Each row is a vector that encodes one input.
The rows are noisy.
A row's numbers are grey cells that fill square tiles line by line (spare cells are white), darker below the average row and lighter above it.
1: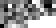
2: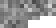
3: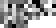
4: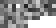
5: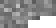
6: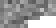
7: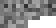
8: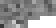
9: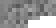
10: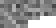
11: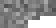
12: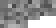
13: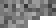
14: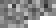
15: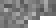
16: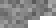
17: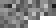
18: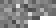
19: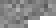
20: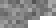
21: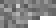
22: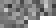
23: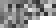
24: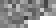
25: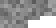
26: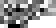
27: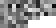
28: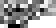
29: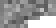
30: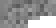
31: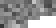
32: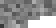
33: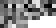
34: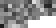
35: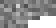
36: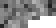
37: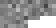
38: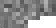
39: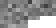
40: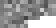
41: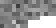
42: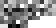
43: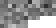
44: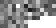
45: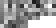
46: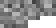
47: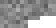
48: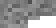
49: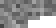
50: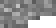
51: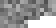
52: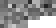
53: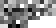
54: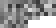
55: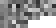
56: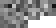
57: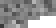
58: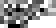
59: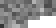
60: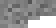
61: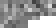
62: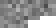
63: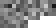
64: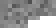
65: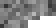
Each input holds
a list of up to two points on a 4-point line.
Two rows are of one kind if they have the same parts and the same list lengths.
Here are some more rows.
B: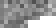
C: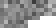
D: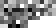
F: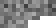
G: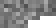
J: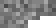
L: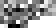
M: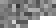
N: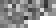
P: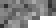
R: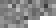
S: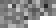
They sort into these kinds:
B, C, M, N, R, S
D, L
F, G, J, P

